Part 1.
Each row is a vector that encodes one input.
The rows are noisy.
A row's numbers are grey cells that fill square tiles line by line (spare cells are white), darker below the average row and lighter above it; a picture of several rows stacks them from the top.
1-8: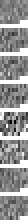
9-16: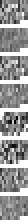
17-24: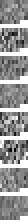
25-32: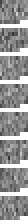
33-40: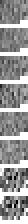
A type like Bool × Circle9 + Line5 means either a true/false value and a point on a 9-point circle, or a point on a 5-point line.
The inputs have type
List2(Line4).
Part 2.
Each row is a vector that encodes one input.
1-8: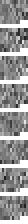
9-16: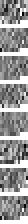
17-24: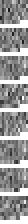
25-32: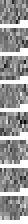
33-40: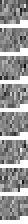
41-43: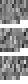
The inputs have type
Bool × Line6.
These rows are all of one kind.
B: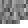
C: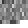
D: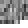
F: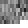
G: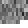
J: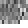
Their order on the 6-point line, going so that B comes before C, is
F, D, G, B, C, J.
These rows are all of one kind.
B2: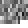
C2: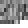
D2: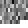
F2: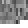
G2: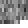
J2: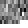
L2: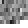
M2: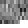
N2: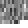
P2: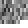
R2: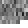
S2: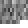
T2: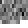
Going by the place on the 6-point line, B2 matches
C2, J2, M2 and T2.
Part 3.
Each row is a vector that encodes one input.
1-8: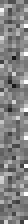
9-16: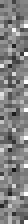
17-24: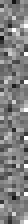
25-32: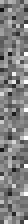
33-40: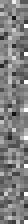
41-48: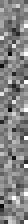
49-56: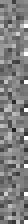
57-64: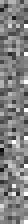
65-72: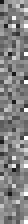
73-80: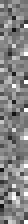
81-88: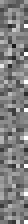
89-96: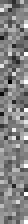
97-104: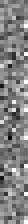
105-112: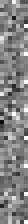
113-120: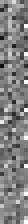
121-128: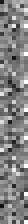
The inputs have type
Bool × (Circle11 + Unit).
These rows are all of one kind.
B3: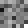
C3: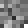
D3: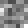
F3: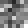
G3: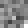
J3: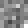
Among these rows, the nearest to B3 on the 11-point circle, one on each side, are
F3 and G3.
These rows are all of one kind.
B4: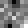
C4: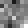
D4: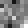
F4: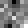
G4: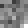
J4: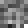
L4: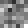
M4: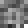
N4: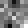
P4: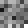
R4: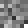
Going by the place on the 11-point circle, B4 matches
F4, J4, M4 and N4.
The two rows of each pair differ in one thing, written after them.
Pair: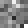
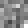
the true/false value
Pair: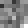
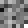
the true/false value
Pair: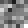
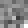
the place on the 11-point circle
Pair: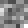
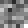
the place on the 11-point circle
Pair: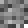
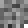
the place on the 11-point circle
